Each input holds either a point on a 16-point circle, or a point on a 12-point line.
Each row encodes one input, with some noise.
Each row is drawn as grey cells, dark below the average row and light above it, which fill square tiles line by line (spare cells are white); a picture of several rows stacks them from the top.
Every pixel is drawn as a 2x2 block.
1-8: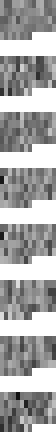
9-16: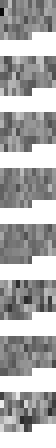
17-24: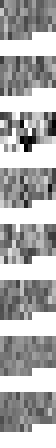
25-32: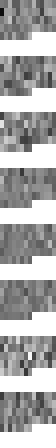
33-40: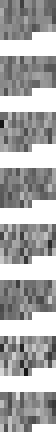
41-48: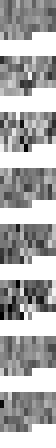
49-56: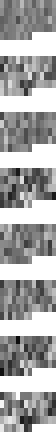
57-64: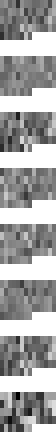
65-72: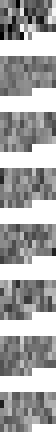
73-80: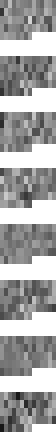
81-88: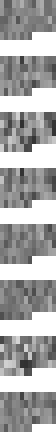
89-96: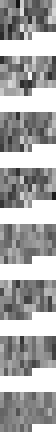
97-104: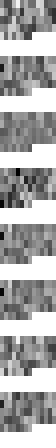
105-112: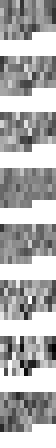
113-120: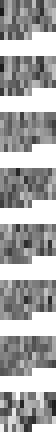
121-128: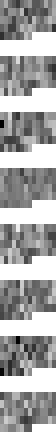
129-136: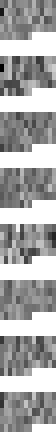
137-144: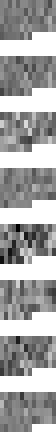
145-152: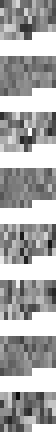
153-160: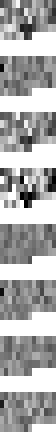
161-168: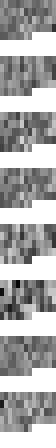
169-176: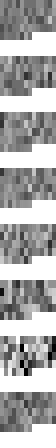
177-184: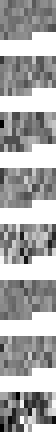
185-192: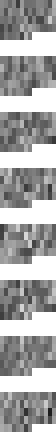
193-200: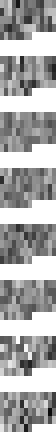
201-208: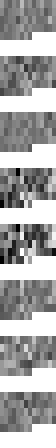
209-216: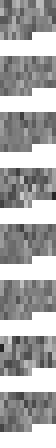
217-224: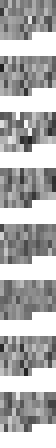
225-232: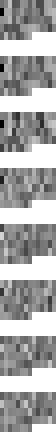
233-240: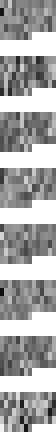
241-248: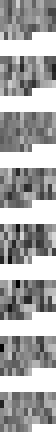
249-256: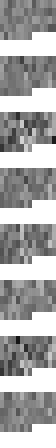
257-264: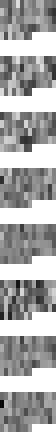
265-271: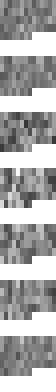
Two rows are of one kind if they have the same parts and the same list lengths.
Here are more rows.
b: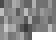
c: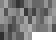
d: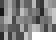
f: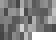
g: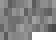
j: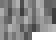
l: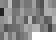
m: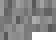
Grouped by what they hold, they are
b, d, l
c, f, g, j, m

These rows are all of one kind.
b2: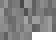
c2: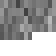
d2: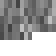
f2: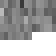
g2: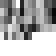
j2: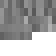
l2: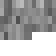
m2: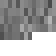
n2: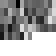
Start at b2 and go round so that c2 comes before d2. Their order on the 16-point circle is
b2, f2, g2, j2, c2, m2, n2, d2, l2.
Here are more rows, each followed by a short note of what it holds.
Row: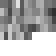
a point on a 16-point circle
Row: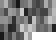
a point on a 16-point circle
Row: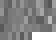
a point on a 16-point circle
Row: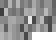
a point on a 12-point line
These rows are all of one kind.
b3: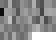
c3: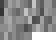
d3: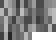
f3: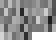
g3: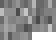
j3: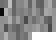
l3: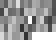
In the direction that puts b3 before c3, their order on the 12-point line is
f3, j3, l3, b3, c3, g3, d3.
